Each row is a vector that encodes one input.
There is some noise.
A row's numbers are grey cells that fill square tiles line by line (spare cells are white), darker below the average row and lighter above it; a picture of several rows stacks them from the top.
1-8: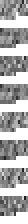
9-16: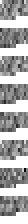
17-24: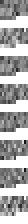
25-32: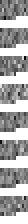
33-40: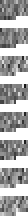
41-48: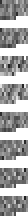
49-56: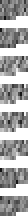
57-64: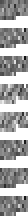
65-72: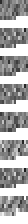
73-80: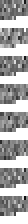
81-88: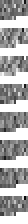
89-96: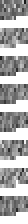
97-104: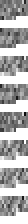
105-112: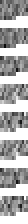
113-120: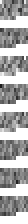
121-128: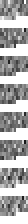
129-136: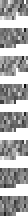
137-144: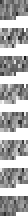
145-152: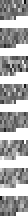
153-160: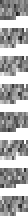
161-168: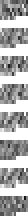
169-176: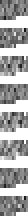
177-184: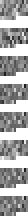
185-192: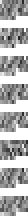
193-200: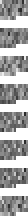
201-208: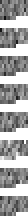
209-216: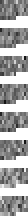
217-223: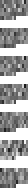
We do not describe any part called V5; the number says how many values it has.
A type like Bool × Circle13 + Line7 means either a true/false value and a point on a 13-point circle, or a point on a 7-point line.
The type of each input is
Line8 × (Tree7 + Unit) × V5 + List2(Line6).
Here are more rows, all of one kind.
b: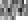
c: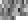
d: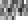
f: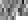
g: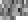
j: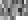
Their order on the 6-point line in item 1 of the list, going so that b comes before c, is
d, b, j, g, c, f.
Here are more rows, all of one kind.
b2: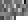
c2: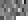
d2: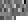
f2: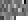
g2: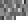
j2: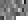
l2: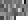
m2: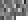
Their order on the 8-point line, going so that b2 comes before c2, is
l2, f2, b2, d2, m2, g2, c2, j2.
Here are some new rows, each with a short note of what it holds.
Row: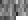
a point on an 8-point line, a node of a 7-node tree and a value of V5
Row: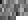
a point on an 8-point line, a node of a 7-node tree and a value of V5
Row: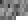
a point on an 8-point line, a node of a 7-node tree and a value of V5
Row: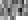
a list of two items
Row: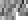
a list of one item
